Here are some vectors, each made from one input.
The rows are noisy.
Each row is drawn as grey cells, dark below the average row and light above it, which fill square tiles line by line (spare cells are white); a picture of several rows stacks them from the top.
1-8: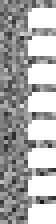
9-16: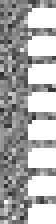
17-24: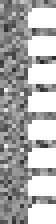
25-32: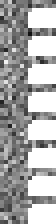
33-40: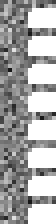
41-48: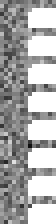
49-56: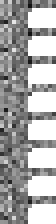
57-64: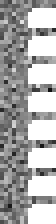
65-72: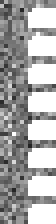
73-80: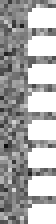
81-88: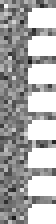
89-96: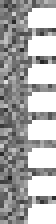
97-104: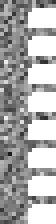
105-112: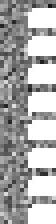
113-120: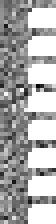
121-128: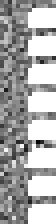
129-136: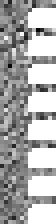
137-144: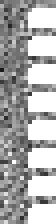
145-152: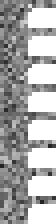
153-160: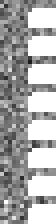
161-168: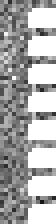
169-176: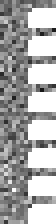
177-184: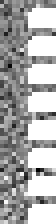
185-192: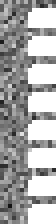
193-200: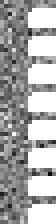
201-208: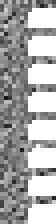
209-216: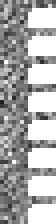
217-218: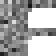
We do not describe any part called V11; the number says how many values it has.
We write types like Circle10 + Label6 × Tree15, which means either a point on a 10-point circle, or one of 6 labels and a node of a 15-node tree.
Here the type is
Line8 × V11 × V11 + List2(Line4).
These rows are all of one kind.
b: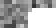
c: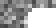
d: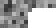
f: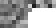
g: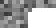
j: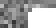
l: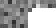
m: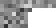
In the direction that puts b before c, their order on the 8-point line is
b, d, f, g, l, m, j, c.
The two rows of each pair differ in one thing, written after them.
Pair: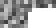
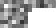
the place on the 4-point line in item 1 of the list
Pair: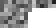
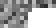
the place on the 4-point line in item 1 of the list
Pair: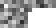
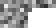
the place on the 4-point line in item 2 of the list
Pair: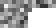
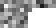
the place on the 4-point line in item 2 of the list
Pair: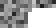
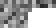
the place on the 4-point line in item 1 of the list
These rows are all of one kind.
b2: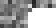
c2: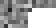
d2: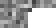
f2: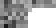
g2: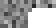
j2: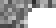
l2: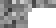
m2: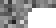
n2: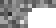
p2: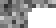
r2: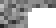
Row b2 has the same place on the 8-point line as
c2, g2, m2 and p2.
